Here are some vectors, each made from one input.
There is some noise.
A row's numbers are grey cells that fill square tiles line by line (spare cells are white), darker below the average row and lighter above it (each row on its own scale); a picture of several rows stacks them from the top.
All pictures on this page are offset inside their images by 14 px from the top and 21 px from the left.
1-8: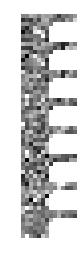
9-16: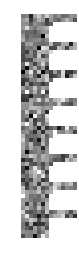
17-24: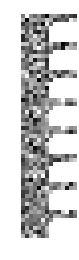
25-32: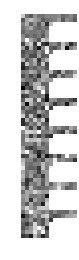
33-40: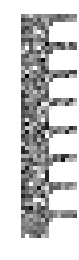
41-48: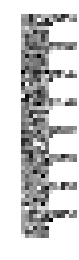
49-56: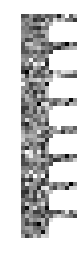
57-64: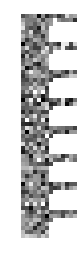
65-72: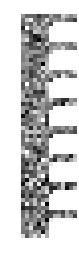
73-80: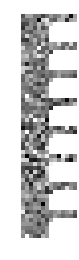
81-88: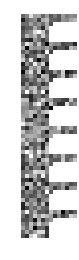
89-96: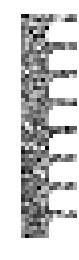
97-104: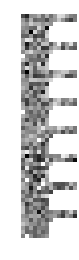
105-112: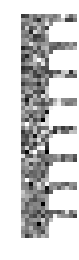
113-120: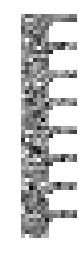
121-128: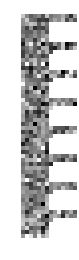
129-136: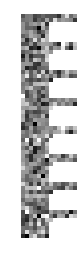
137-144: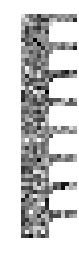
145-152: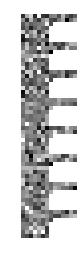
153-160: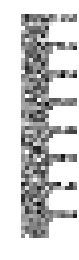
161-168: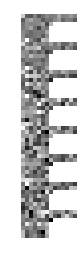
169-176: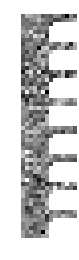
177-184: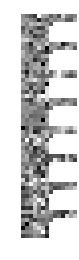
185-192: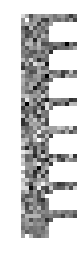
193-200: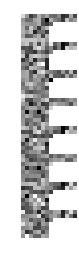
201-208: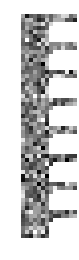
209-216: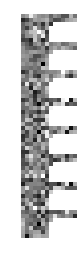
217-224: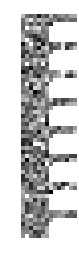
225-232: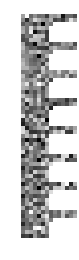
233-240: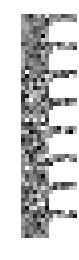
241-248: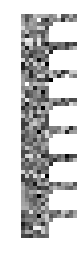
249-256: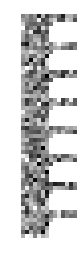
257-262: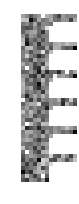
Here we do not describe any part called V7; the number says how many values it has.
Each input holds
either a point on a 15-point circle, or a point on a 15-point line and a value of V7.
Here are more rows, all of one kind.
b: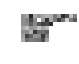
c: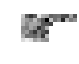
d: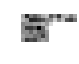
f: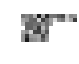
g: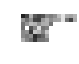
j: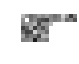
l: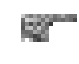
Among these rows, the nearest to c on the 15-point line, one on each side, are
d and j.
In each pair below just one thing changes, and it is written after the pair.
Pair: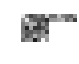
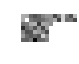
the place on the 15-point line
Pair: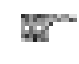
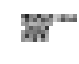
the place on the 15-point line
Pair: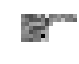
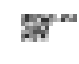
the value of V7
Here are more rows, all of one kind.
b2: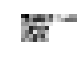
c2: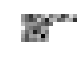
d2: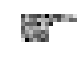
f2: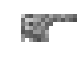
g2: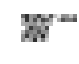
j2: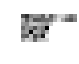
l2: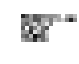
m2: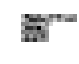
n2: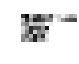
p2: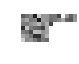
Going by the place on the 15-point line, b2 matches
c2, g2, m2 and n2.
